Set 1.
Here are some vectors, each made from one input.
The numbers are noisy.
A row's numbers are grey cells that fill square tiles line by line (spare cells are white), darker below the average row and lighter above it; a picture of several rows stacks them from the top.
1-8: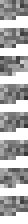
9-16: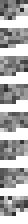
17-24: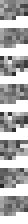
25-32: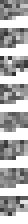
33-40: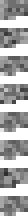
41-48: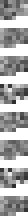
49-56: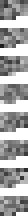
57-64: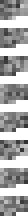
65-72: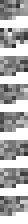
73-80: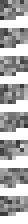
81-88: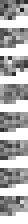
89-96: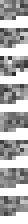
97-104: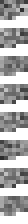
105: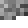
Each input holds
a list of up to two points on a 12-point line.
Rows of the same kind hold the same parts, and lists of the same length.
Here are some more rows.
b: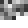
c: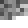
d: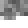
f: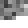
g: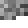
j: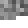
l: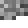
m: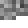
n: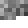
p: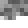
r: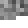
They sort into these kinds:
b
c, f
d, g, j, l, m, n, p, r

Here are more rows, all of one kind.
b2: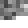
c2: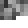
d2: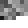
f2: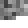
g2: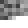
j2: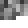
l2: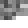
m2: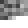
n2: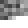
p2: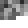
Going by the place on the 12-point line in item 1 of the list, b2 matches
g2, l2, m2 and n2.
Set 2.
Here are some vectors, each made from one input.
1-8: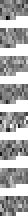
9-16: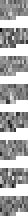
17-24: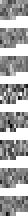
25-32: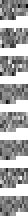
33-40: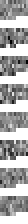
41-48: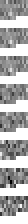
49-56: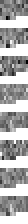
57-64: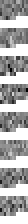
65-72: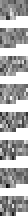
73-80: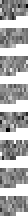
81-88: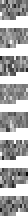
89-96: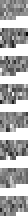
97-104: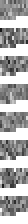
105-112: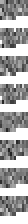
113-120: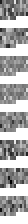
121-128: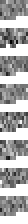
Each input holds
either a node of an 8-node tree, or three true/false values.
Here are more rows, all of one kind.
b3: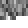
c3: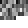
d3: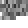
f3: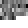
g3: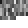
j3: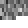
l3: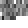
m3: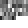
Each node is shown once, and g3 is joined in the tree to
c3.
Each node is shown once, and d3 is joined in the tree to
b3 and l3.
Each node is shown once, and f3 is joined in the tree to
m3.
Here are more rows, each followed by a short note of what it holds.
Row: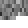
three true/false values
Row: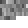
three true/false values
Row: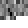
a node of an 8-node tree
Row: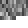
a node of an 8-node tree
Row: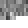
three true/false values
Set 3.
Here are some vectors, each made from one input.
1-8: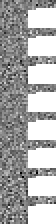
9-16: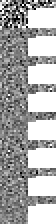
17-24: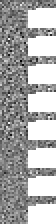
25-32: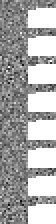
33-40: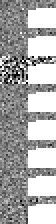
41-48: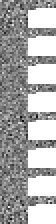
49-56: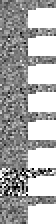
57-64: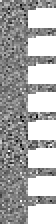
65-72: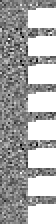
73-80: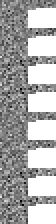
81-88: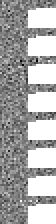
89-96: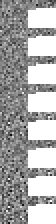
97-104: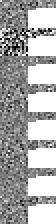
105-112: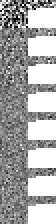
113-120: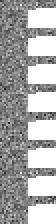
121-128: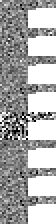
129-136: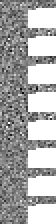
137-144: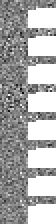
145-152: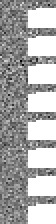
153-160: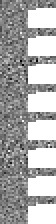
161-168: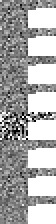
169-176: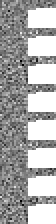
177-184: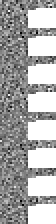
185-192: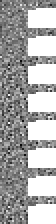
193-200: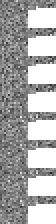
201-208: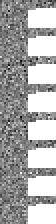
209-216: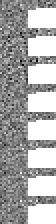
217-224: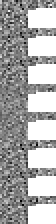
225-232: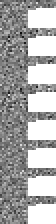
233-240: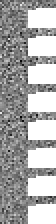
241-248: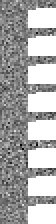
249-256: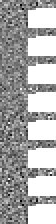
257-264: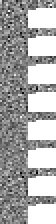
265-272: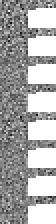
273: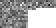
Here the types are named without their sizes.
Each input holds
a list of points on a line.
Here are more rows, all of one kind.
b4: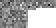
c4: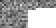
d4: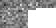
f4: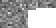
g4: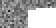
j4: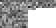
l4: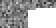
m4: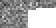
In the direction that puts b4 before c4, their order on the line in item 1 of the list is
j4, b4, c4, m4, d4, f4, g4, l4.
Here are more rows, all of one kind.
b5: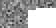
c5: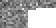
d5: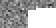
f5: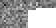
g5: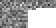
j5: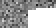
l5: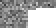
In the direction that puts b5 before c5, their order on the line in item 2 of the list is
b5, g5, l5, c5, d5, f5, j5.
